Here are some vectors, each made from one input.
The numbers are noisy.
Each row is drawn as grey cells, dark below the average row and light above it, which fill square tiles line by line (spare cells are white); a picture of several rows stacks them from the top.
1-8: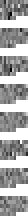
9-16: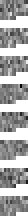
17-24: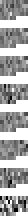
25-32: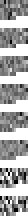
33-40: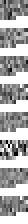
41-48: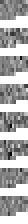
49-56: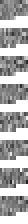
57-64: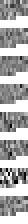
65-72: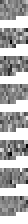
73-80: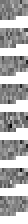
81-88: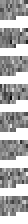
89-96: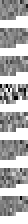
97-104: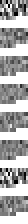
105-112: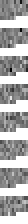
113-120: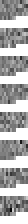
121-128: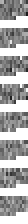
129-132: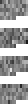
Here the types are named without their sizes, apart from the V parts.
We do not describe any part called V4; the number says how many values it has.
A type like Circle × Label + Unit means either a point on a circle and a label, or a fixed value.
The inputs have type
List(Bool × V4).
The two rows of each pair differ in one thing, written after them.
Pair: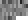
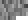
the value of V4 in item 1 of the list
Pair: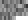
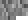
the true/false value in item 2 of the list
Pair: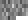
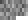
the value of V4 in item 1 of the list
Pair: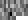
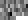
the value of V4 in item 2 of the list
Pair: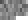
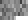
the true/false value in item 2 of the list
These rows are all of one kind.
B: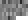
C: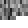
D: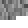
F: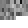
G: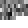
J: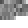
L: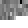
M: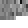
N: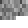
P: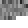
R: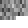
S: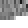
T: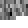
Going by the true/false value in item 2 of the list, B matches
D and P.
